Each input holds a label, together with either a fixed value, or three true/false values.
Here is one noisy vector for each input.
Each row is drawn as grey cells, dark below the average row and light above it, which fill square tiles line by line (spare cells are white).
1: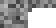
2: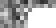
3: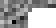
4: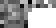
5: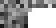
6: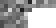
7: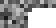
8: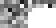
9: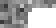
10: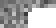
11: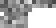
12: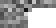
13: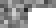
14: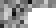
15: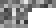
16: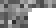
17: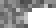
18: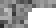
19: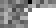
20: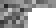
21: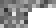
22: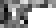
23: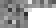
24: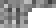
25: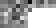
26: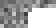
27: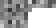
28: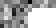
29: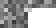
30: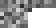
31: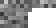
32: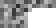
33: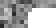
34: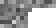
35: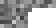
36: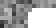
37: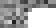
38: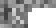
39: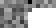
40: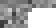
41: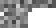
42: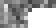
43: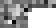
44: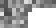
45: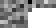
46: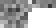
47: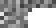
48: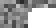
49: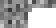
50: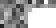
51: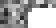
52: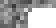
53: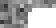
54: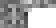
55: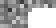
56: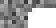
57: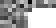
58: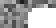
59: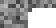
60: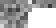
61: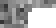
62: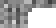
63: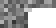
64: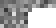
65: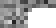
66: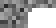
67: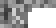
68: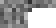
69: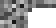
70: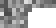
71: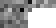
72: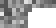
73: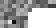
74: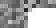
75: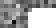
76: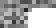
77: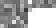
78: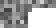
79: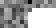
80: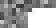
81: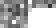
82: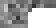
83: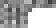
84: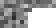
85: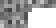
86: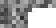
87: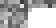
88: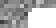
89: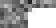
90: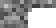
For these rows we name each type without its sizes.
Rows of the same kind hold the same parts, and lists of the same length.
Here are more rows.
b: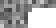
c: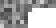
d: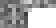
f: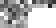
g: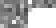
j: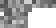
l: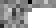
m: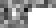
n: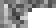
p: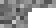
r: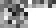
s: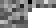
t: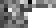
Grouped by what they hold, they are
b, c, d, f, g, j, m, p, r
l, n, s, t

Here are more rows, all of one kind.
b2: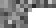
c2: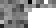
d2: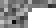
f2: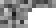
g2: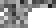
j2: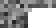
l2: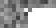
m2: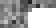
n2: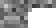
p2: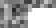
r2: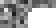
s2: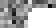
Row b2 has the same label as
n2 and p2.
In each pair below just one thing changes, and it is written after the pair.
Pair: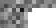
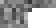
the label
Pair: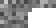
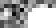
the label
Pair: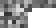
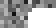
the label
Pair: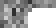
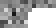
one of the three true/false values
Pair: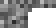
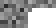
the label
